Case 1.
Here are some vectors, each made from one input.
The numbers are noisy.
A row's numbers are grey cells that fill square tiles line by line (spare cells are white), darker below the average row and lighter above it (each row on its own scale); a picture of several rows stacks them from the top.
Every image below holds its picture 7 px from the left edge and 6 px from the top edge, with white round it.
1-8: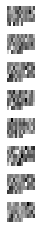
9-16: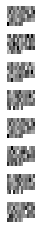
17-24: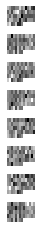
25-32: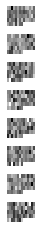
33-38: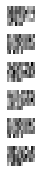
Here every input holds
either a fixed value, or a point on a 4-point line and a point on a 5-point line.
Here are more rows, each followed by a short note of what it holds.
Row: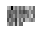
a point on a 4-point line and a point on a 5-point line
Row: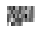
a point on a 4-point line and a point on a 5-point line
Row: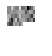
a point on a 4-point line and a point on a 5-point line
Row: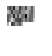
a point on a 4-point line and a point on a 5-point line
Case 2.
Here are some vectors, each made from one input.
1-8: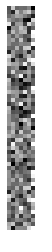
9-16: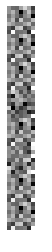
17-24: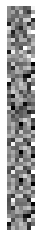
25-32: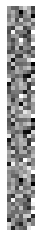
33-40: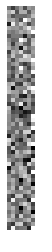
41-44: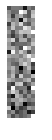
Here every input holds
three true/false values.
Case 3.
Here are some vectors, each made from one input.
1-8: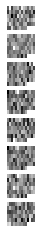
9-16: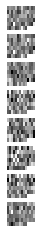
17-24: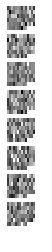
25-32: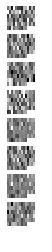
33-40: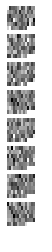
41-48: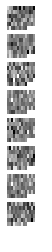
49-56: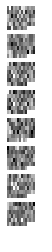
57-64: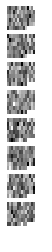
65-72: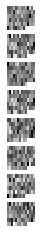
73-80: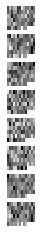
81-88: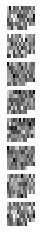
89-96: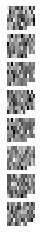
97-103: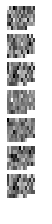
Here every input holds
one of 9 labels.
